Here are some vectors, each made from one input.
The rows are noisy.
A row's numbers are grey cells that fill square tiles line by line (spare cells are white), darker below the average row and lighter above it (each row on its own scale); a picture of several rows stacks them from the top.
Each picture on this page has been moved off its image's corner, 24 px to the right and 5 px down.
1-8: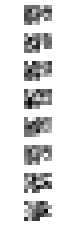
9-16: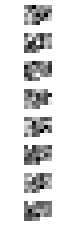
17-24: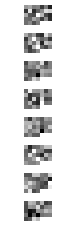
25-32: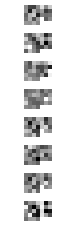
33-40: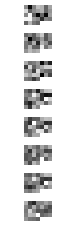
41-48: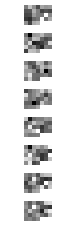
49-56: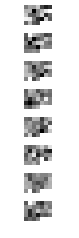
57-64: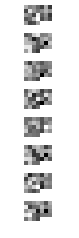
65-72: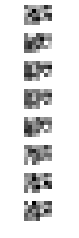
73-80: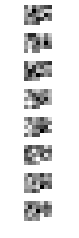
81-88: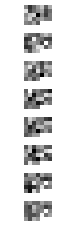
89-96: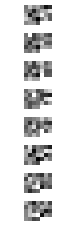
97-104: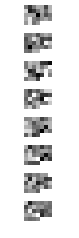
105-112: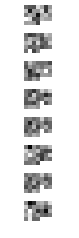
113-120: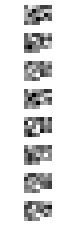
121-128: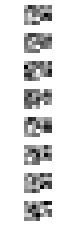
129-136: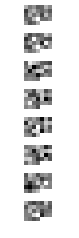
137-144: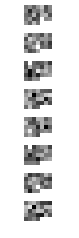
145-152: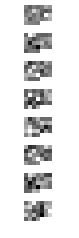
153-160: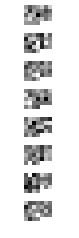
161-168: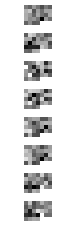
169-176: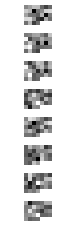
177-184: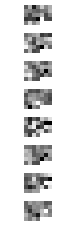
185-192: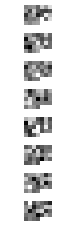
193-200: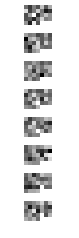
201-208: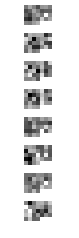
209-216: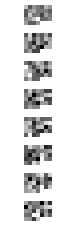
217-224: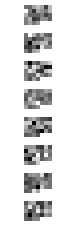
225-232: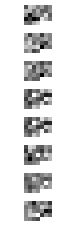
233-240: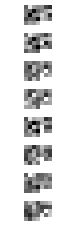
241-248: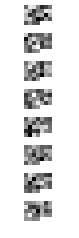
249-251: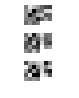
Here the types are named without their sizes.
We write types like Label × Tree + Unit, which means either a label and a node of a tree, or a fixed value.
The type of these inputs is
Bool × Label.
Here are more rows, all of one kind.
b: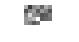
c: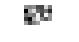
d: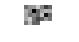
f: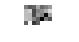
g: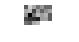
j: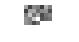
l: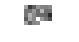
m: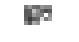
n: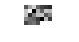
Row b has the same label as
c, d and j.
